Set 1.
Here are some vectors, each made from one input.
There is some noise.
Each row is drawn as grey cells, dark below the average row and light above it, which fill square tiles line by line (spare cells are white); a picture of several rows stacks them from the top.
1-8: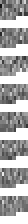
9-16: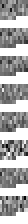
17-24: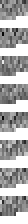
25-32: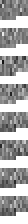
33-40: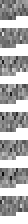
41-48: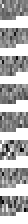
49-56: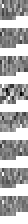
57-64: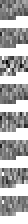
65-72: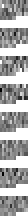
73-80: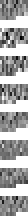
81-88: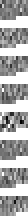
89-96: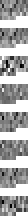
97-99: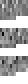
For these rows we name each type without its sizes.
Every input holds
a list of points on a line.
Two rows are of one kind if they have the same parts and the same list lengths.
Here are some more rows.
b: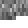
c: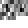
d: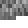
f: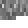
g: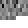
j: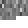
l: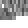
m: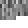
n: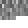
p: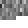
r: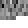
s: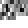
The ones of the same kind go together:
b, d, f, j, l, m, n, p
c, s
g, r

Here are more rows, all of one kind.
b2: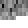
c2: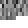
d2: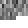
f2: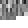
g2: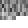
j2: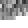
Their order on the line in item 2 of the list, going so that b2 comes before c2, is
g2, f2, j2, b2, d2, c2.
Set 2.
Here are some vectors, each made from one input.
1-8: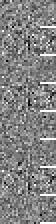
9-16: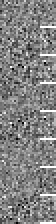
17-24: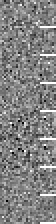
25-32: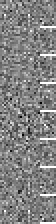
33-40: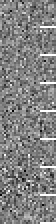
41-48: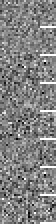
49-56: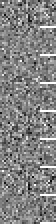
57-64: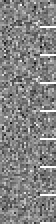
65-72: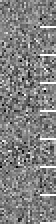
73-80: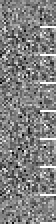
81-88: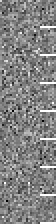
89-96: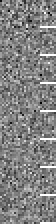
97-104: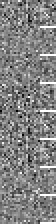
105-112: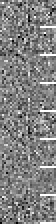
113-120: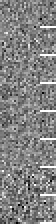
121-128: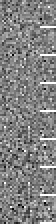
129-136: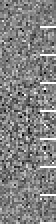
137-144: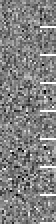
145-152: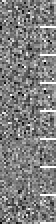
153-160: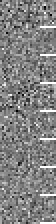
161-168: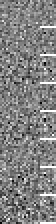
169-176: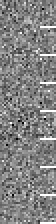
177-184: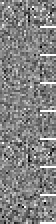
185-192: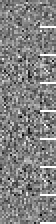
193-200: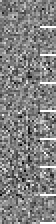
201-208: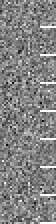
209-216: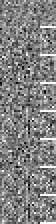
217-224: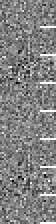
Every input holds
either a point on a 12-point line, or a node of a 19-node tree.
